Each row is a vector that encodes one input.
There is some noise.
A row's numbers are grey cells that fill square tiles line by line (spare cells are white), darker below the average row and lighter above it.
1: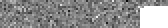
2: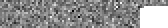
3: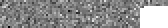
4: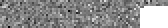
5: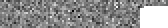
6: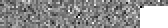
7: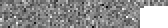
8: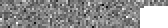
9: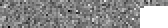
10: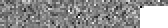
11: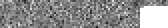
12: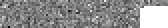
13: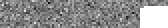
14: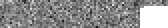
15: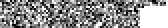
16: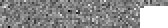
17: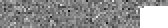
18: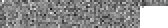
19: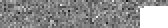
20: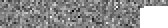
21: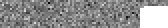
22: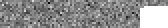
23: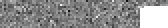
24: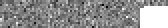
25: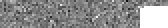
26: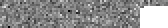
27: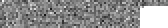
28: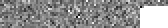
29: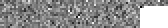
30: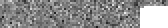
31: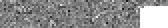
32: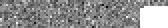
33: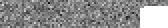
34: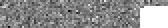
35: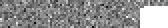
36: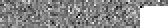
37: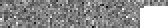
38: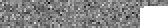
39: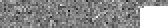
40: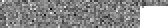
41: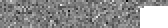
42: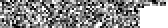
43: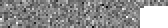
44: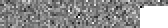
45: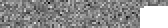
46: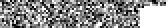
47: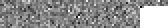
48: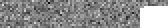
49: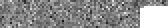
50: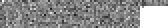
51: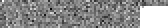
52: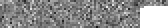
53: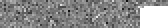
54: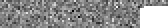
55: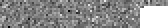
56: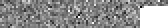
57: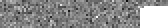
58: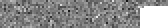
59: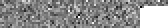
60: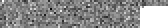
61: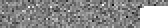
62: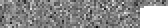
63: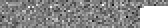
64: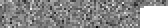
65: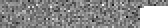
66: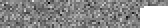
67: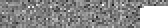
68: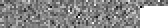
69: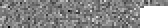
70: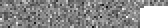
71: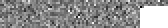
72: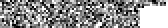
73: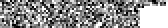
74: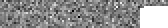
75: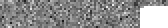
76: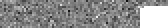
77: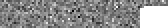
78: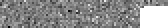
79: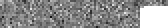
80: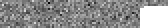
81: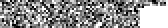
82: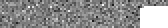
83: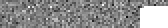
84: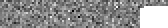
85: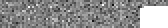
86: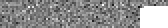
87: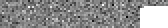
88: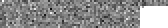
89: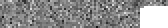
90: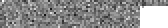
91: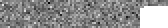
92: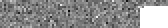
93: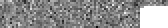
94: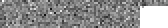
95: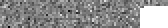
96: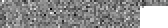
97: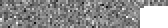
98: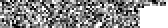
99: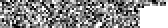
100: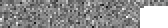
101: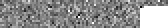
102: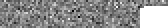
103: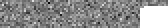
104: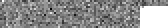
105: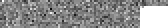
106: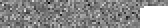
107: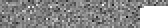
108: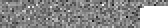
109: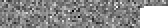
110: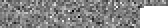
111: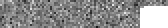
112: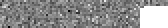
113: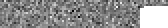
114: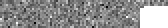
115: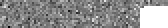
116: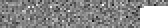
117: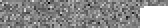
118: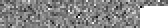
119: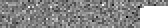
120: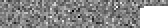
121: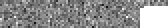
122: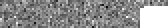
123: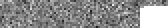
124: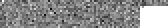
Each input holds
either a fixed value, or a node of a 9-node tree.
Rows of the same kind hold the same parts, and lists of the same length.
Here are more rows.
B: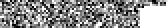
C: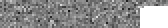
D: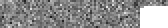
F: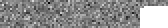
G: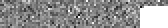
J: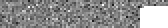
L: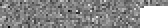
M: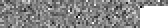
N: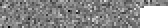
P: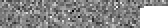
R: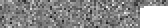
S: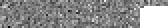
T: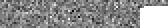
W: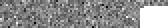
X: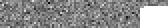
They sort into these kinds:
B
C, D, F, G, J, L, M, N, P, R, S, T, W, X

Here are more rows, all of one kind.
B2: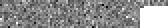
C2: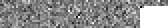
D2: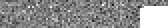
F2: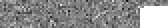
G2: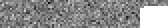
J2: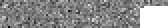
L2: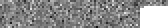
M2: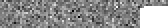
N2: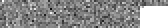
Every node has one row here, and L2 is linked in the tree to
F2 and N2.
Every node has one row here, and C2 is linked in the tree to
B2.
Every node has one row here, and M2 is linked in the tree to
D2.
